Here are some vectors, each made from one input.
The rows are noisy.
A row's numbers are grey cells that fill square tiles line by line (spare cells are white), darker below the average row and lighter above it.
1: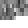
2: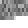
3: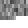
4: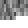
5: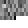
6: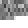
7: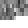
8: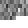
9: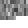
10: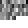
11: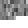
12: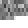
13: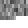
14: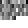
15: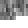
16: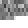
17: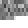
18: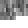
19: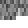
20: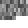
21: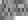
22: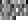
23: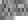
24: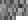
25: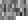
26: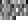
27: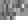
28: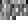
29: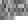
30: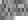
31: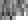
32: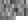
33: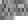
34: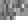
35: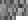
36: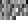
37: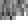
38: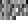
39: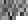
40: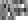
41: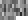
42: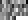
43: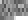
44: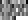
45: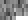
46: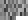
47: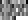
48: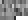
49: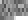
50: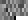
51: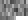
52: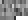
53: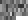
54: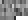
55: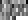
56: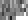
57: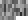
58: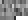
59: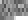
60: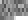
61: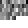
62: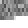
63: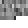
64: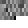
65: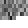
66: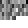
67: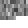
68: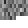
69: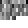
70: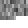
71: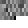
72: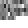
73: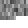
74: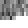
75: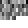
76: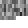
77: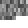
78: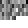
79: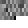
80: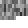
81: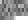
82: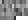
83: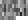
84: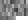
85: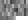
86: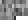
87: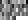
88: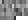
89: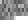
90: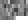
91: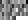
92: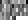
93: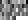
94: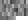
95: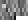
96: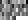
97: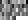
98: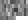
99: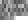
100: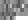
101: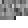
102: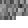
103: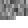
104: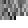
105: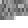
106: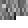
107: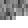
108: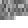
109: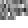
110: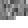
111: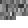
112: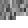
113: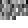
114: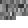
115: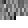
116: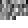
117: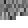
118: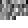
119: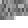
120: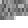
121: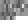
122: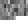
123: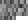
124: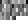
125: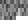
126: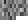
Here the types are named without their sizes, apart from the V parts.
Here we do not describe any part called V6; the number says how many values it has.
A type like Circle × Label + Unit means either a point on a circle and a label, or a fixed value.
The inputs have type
Label + Line × (Line + V6).
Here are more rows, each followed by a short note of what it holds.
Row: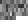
a point on a line and a value of V6
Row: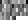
a label
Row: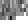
a point on a line and a value of V6
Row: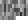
a point on each of two lines
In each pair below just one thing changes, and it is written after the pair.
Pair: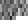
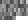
the value of V6
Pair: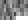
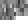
the value of V6
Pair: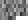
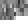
the place on the line
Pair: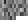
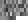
the value of V6
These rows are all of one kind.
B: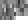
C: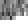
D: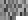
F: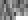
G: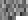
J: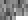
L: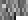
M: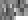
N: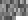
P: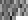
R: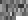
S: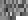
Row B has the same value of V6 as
G, L, M and N.
